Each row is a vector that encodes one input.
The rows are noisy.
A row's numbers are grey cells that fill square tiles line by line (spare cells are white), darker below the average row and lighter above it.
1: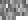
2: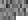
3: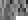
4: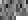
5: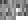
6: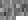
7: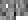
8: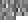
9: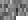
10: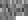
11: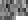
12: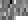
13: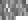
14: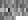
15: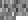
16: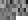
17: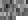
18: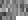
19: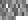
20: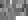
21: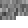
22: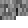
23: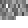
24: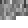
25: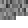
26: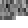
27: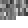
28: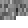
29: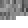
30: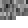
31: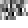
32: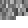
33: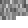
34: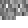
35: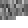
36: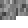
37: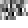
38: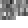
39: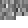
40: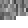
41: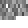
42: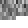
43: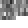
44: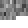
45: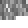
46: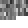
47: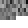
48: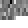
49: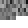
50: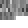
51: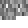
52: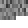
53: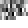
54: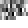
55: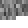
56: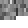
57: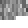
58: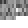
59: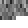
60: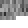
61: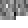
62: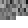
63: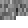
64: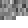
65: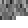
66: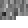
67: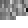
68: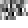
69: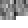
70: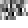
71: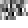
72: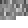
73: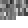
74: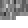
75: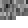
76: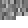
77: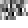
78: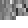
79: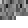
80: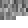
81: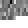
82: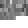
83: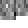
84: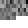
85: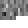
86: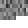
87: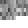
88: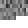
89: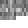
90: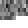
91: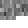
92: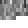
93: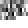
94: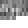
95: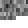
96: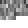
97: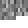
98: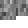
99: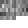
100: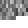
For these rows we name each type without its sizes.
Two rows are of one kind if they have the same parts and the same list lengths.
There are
3 kinds of row.
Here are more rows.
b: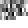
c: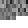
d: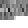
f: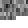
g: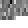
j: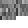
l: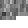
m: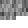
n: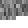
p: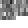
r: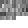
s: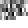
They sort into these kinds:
b, s
c, f, g, p
d, j, l, m, n, r

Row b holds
a fixed value.
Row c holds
a point on a circle.
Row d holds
a point on a circle and a node of a tree.
